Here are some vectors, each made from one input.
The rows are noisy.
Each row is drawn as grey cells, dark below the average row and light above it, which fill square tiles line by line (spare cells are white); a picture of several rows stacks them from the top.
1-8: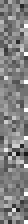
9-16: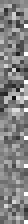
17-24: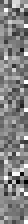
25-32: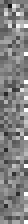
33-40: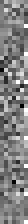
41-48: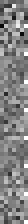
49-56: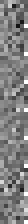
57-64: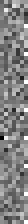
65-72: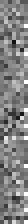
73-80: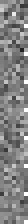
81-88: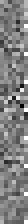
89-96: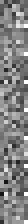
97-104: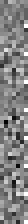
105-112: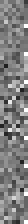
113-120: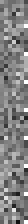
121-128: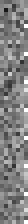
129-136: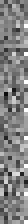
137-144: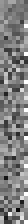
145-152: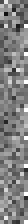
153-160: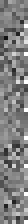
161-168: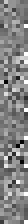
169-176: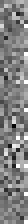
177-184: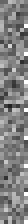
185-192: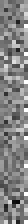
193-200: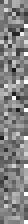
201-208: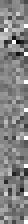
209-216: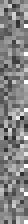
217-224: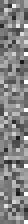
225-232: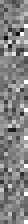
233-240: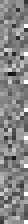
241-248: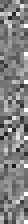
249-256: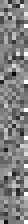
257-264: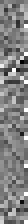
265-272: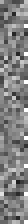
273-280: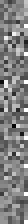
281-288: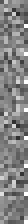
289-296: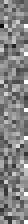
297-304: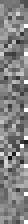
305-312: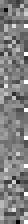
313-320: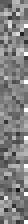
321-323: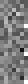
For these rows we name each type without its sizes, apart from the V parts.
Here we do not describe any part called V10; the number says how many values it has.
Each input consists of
either a point on a line, or three values of V10, or a list of points on a circle.
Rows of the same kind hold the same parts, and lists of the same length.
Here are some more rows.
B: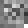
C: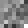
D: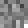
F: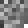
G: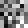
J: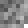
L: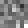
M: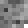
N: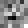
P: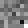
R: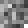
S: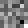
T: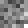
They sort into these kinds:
B, F
C, R
D, L, P, S
G, J, M, T
N

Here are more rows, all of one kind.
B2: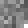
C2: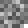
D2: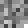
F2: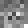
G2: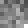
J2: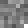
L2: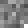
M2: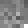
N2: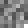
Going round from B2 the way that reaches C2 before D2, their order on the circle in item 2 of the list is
B2, L2, J2, N2, C2, M2, G2, D2, F2.
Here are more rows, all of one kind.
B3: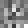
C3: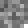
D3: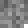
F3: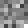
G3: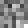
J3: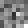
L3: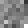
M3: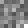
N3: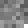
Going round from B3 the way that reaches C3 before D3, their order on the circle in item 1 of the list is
B3, M3, L3, J3, C3, D3, N3, F3, G3.
